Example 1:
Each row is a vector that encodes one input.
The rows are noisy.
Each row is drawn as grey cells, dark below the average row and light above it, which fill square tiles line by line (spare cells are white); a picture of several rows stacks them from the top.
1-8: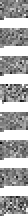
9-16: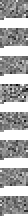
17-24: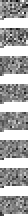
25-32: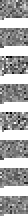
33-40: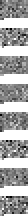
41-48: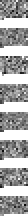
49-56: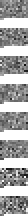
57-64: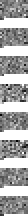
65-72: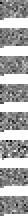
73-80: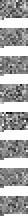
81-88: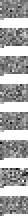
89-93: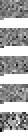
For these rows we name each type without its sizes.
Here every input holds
either a point on a circle, or four true/false values.
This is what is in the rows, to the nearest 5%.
About 20% of them hold a point on a circle. The rest hold four true/false values.
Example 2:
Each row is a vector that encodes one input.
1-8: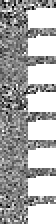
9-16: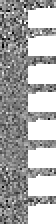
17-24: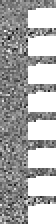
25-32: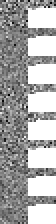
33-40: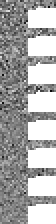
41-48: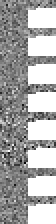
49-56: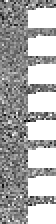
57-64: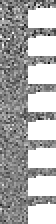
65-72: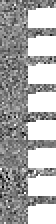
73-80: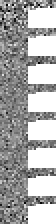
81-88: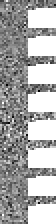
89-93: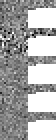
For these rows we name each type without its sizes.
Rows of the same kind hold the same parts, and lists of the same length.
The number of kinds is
2.
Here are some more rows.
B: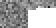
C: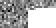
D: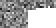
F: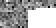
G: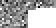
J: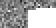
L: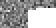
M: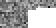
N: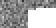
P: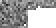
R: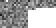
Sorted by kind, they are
B, L, M, N, P
C, D, F, G, J, R

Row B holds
a point on a line.
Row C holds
a point on a circle and a point on a line.
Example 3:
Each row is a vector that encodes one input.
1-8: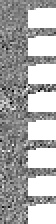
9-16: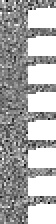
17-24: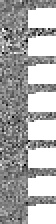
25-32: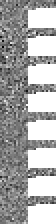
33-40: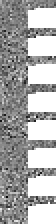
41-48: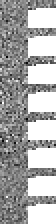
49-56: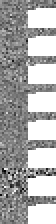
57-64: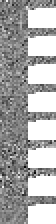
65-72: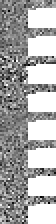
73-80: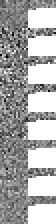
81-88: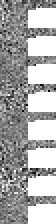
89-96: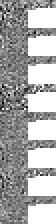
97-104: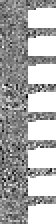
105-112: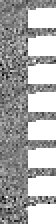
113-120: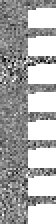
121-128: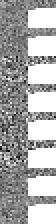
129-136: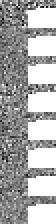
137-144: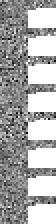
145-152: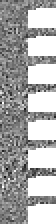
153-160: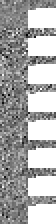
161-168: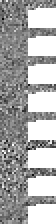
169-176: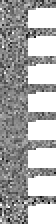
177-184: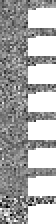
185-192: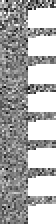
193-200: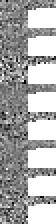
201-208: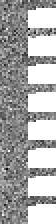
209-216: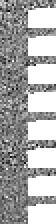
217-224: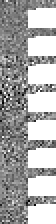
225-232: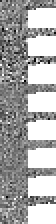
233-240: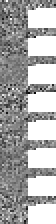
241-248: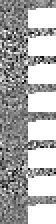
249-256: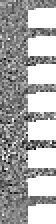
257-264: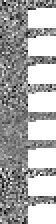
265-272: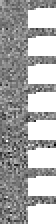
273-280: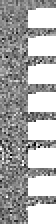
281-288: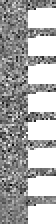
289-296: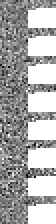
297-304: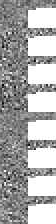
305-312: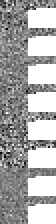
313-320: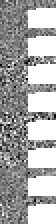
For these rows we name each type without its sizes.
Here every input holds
a list of points on a line.
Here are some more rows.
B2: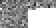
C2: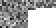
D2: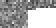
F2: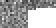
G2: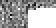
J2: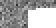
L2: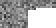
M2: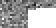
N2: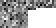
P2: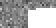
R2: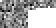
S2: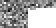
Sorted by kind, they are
B2, G2, M2, S2
C2, N2
D2, F2, J2, L2, P2, R2

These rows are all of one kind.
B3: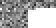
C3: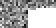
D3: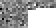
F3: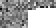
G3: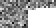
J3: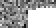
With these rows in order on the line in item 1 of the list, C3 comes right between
G3 and J3.
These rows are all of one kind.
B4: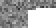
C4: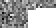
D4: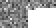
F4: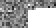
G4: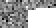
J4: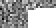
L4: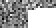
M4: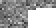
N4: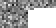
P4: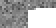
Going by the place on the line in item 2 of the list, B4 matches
M4 and P4.
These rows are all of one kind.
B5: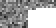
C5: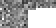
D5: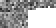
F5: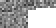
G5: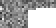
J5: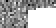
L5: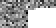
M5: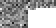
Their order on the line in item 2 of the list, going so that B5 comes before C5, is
G5, J5, F5, D5, B5, M5, L5, C5.
